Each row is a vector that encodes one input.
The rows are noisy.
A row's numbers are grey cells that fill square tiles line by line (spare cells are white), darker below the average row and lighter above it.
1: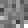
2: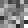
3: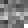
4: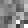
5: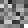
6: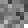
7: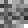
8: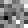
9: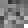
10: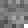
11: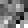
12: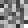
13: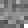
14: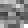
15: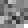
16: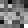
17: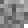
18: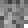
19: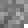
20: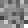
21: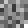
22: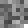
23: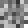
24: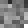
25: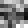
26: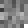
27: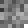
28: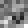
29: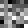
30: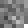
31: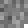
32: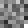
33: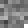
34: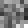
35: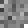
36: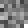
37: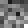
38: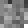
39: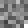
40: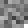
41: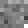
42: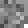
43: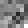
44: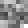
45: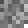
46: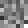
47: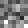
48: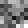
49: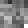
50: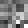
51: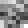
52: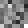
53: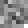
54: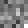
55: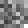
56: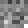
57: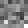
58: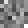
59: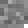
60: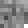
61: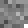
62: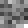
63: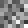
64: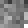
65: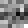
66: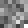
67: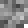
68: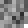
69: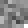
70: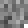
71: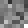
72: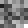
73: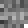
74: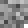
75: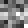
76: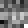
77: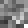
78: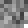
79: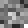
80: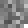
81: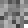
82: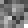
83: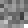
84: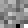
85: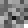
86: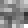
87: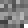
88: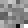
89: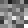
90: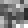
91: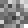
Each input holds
either three true/false values, or a list of up to two points on a 4-point line.
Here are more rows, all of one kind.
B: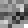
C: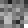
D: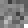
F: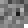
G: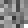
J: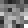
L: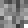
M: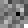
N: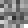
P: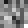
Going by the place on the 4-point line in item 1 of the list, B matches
D, G and N.
